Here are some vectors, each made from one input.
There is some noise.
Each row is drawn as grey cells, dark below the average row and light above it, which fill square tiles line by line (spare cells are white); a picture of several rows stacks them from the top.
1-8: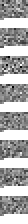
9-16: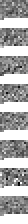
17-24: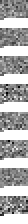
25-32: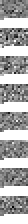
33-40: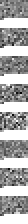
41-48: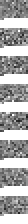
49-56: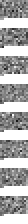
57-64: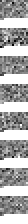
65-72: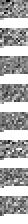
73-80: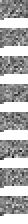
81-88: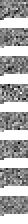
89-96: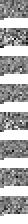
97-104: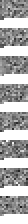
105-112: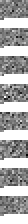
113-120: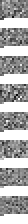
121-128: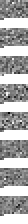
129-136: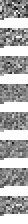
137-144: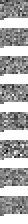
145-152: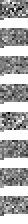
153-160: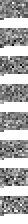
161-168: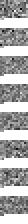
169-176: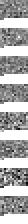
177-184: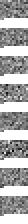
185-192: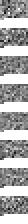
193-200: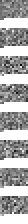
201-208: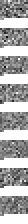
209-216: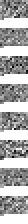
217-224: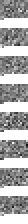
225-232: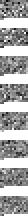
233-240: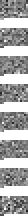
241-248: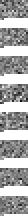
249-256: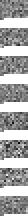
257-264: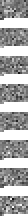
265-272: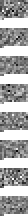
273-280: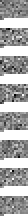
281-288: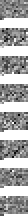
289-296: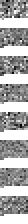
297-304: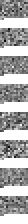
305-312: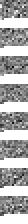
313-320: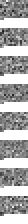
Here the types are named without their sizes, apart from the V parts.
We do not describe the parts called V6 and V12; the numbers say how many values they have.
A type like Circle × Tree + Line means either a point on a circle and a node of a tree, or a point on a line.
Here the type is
Bool × (Line + V6) × (Tree + V12).
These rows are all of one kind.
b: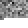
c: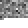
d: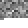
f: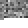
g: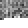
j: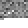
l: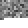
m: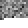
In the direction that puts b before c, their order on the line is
j, f, m, g, b, c, l, d.
